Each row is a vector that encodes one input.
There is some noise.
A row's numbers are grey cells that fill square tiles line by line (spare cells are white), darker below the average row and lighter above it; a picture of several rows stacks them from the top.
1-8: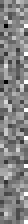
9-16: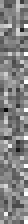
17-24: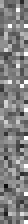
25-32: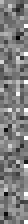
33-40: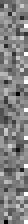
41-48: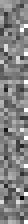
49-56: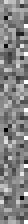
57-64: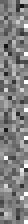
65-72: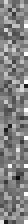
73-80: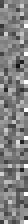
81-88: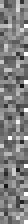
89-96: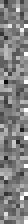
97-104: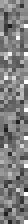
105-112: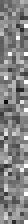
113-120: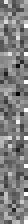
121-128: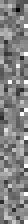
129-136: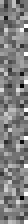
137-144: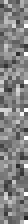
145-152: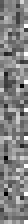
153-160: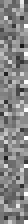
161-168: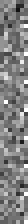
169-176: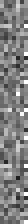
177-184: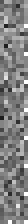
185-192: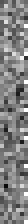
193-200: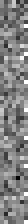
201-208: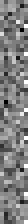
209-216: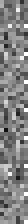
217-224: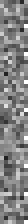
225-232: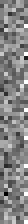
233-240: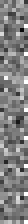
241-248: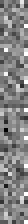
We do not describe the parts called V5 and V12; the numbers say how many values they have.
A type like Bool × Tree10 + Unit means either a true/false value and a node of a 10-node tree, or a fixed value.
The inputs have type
Line7 + (Line8 + V5) × V12.
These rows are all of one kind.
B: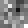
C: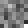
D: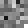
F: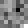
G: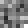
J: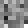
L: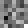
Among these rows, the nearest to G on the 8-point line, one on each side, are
C and J.
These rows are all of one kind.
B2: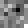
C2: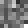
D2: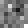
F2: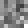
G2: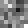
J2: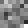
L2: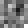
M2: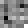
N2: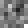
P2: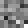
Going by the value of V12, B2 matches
D2, F2, L2 and N2.
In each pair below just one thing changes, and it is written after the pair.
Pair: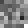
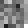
the value of V12
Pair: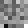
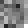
the value of V12
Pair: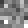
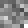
the value of V12
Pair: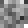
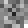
the value of V12
